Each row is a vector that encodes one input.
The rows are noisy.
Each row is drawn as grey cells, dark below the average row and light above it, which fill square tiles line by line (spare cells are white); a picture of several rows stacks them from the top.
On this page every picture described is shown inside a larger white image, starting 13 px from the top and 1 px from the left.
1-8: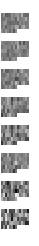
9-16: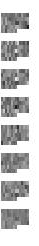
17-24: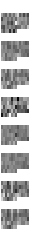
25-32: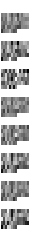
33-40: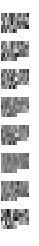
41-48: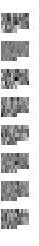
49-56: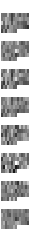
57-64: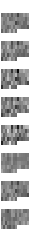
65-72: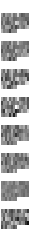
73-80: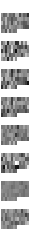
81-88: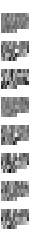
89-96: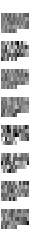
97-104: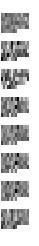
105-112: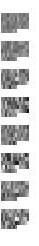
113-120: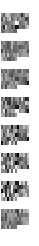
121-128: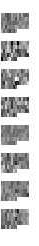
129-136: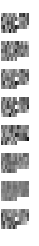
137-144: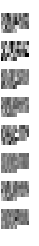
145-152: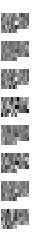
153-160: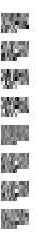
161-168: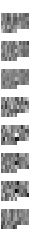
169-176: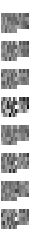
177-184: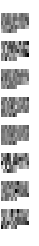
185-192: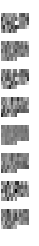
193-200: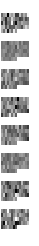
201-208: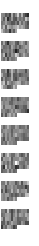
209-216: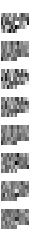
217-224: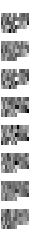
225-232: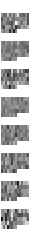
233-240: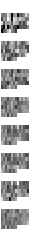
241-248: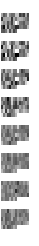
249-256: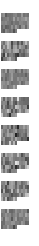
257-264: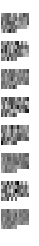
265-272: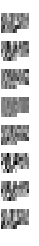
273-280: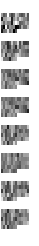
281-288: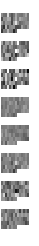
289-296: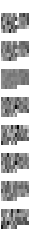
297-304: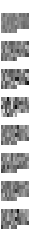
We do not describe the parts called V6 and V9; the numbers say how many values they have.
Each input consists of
a true/false value, together with either a point on a 5-point circle, or a value of V6 and a value of V9.
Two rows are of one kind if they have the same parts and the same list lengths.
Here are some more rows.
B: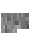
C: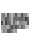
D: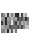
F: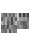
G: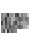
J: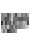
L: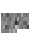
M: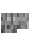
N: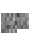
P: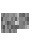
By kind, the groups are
B, C, D, J
F, G, L, M, N, P

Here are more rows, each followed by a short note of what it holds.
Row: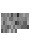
a true/false value, a value of V6 and a value of V9
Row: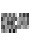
a point on a 5-point circle and a true/false value
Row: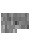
a true/false value, a value of V6 and a value of V9
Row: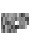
a point on a 5-point circle and a true/false value
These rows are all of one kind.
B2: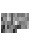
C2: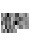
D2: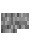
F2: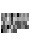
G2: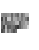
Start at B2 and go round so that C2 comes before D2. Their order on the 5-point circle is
B2, C2, F2, G2, D2.
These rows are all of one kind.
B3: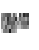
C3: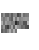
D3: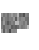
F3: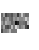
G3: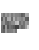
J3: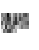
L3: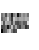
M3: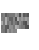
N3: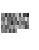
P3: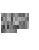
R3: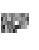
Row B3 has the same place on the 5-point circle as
C3, G3, N3 and P3.
